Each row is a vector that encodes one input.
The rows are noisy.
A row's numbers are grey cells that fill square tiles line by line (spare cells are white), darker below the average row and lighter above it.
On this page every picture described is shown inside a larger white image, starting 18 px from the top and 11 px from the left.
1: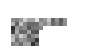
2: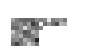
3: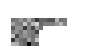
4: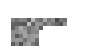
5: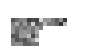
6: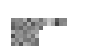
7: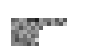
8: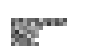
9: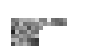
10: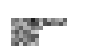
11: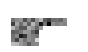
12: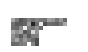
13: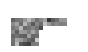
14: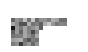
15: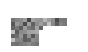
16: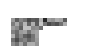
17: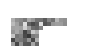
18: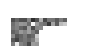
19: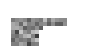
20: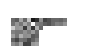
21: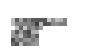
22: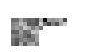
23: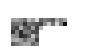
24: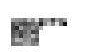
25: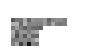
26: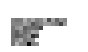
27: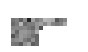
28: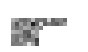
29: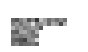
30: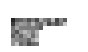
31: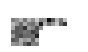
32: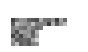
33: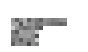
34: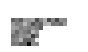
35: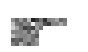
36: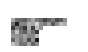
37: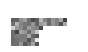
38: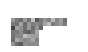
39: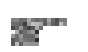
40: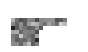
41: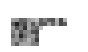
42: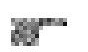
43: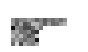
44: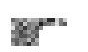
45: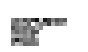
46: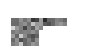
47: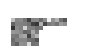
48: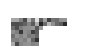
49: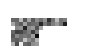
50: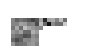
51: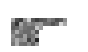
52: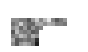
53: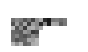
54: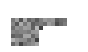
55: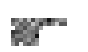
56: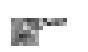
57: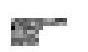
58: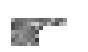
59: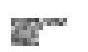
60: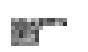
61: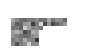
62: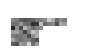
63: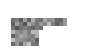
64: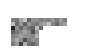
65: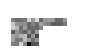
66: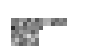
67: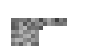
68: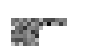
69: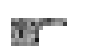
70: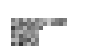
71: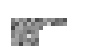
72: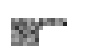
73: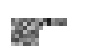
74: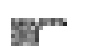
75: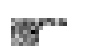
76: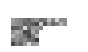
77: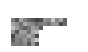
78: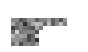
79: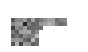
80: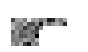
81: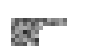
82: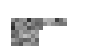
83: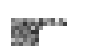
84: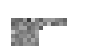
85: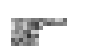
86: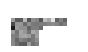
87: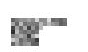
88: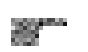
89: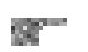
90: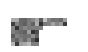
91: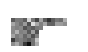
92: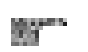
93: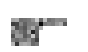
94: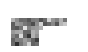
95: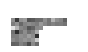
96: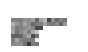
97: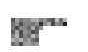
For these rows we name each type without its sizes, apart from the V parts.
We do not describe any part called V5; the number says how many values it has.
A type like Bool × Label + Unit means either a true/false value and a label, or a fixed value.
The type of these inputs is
(Line + Tree) × V5.
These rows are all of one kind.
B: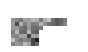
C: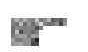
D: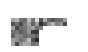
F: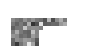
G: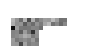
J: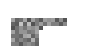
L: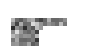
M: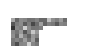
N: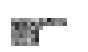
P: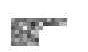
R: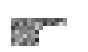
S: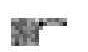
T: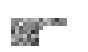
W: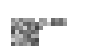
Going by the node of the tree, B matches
C, F, J and N.
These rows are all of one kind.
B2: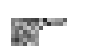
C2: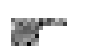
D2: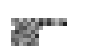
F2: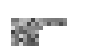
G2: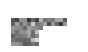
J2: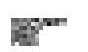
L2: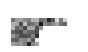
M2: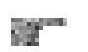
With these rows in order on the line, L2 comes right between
C2 and M2.
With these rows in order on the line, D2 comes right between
C2 and F2.
